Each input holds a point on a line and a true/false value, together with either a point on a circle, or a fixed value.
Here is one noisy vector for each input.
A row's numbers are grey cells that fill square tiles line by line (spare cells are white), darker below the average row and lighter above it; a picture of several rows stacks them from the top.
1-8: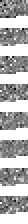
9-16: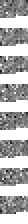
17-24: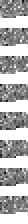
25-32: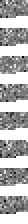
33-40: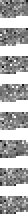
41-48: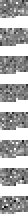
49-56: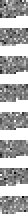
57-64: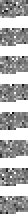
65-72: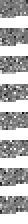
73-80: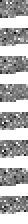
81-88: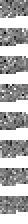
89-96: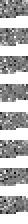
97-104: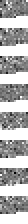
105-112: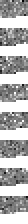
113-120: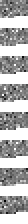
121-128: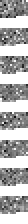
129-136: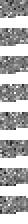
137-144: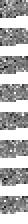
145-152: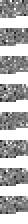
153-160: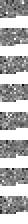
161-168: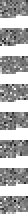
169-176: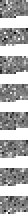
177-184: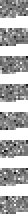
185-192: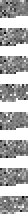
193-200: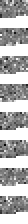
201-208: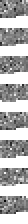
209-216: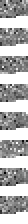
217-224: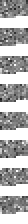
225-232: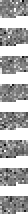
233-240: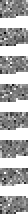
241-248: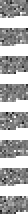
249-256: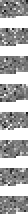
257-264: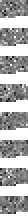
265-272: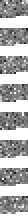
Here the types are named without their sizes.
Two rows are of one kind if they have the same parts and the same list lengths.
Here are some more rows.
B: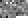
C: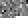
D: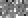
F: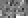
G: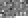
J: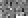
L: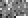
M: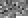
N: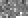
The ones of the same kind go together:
B, L
C, D, F, G, J, M, N

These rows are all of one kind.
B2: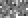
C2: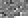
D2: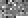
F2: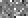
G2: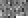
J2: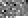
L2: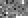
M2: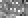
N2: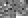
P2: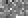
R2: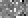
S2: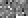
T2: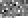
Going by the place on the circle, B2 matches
G2 and S2.
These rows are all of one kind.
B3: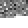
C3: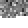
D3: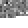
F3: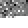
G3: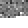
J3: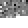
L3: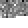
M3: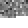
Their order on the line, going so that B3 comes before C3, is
J3, F3, M3, B3, L3, C3, G3, D3.
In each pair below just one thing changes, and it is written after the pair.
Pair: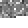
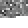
the place on the circle
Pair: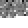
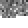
the place on the line
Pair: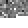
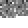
the true/false value
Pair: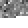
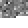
the place on the line
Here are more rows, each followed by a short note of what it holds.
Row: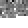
a point on a circle, a point on a line and a true/false value
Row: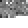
a point on a line and a true/false value
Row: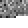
a point on a line and a true/false value
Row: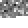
a point on a circle, a point on a line and a true/false value
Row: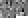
a point on a circle, a point on a line and a true/false value
